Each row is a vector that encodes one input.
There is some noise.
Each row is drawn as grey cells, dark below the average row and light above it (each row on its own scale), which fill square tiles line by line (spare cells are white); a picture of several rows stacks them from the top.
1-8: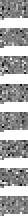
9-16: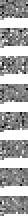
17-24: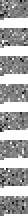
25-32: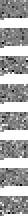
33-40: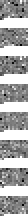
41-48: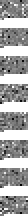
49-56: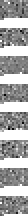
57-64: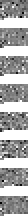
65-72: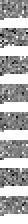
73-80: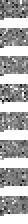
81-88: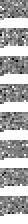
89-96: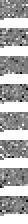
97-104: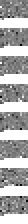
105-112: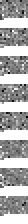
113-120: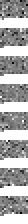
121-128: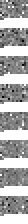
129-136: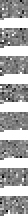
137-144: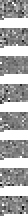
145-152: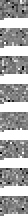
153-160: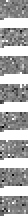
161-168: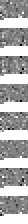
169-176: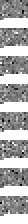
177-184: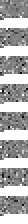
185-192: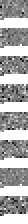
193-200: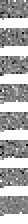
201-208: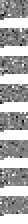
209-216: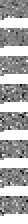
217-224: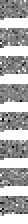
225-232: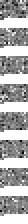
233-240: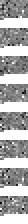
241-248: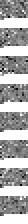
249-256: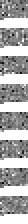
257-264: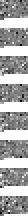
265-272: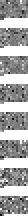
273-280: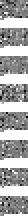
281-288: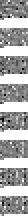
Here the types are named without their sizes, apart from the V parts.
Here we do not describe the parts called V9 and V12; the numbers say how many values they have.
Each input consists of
a point on a circle, a true/false value, a value of V9 and a value of V12.
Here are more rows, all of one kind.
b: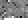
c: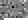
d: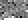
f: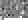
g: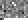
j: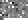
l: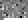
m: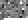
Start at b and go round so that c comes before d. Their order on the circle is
b, l, j, m, f, g, c, d.
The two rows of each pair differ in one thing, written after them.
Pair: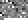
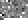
the value of V9
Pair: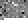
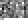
the value of V12
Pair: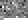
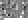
the value of V12
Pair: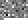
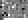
the value of V12
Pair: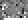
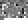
the value of V9
